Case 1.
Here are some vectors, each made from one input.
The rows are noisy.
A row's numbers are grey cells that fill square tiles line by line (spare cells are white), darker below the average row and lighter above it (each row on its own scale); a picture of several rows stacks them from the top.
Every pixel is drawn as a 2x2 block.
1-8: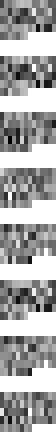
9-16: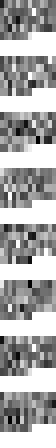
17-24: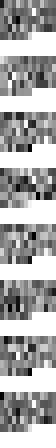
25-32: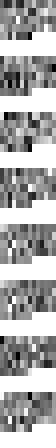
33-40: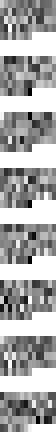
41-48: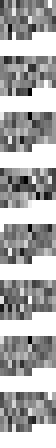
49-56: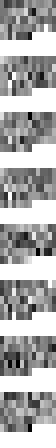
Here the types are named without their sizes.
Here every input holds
a point on a line.
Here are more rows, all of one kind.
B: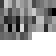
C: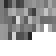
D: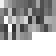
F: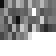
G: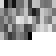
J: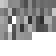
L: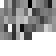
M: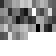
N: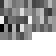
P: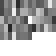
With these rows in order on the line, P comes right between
C and N.
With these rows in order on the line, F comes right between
B and M.
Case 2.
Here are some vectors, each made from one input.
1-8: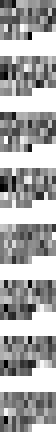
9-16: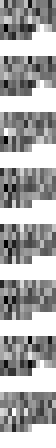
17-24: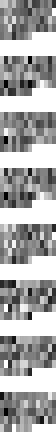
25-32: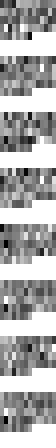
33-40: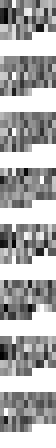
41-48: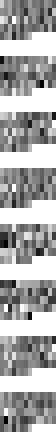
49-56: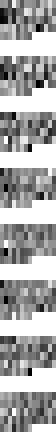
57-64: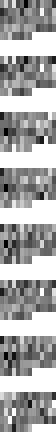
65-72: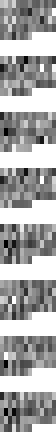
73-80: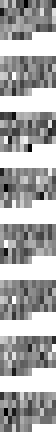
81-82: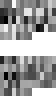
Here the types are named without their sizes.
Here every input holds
a point on a line.
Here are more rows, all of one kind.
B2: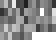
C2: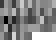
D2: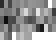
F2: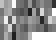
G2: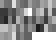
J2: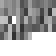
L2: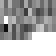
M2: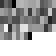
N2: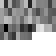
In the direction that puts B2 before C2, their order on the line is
N2, L2, J2, F2, B2, G2, D2, C2, M2.
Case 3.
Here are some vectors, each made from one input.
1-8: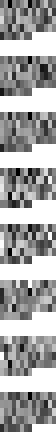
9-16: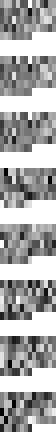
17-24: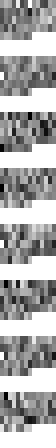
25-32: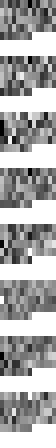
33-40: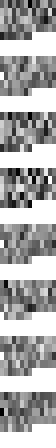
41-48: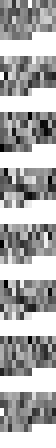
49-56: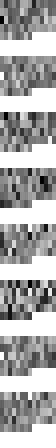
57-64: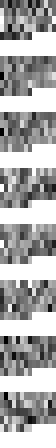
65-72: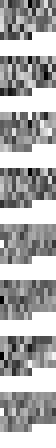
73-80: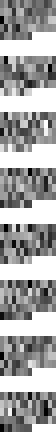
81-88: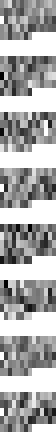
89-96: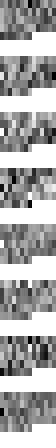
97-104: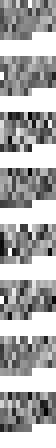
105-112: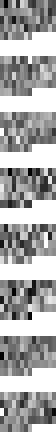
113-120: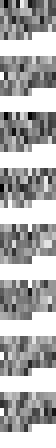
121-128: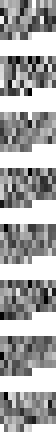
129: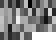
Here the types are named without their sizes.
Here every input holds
three true/false values.
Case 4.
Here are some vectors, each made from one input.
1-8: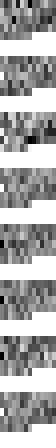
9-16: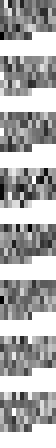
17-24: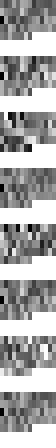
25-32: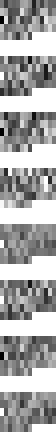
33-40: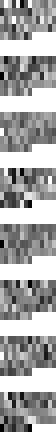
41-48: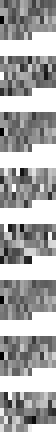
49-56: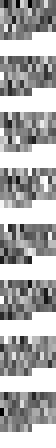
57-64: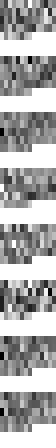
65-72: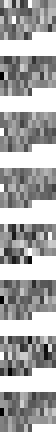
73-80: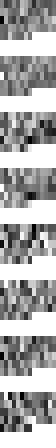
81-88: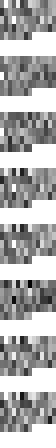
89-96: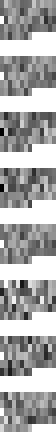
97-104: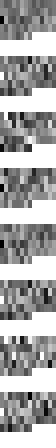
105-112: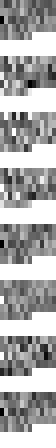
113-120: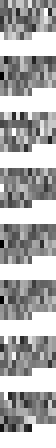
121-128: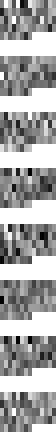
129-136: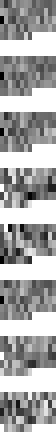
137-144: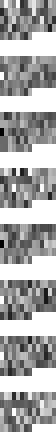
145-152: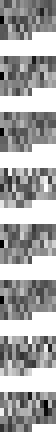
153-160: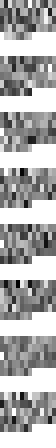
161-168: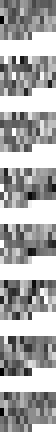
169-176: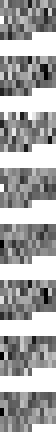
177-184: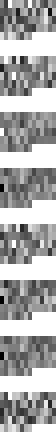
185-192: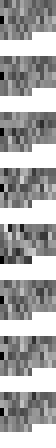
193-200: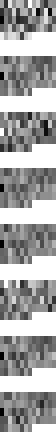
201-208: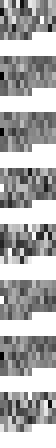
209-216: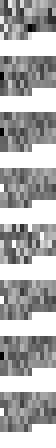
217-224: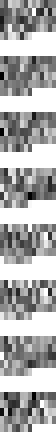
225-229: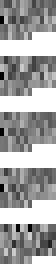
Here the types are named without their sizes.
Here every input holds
three true/false values.
